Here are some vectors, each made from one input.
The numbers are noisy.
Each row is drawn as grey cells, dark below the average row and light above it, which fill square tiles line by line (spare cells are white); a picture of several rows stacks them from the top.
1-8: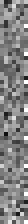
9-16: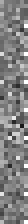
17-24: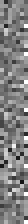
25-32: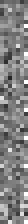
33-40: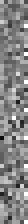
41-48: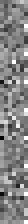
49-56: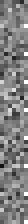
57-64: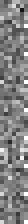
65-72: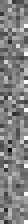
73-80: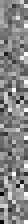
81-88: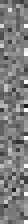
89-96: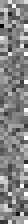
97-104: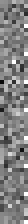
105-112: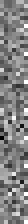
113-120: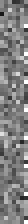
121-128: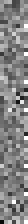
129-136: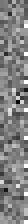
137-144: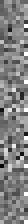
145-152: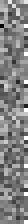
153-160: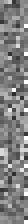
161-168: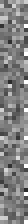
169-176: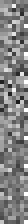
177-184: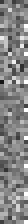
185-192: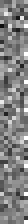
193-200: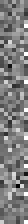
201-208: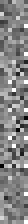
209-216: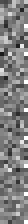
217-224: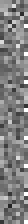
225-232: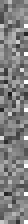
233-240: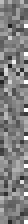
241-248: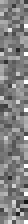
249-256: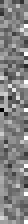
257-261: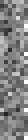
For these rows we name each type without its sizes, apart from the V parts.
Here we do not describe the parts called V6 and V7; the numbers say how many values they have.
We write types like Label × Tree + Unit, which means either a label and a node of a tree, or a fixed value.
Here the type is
Bool × V7 + (Line + V6) × Tree.
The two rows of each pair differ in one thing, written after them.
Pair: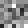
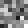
the value of V7
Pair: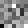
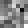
the true/false value
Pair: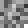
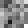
the value of V7
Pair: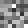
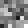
the value of V7
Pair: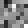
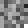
the value of V7
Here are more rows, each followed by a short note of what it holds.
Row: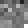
a point on a line and a node of a tree
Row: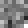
a node of a tree and a value of V6
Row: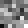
a true/false value and a value of V7
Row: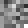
a true/false value and a value of V7
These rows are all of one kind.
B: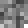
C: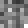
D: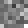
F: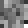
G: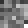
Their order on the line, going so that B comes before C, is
F, G, D, B, C.
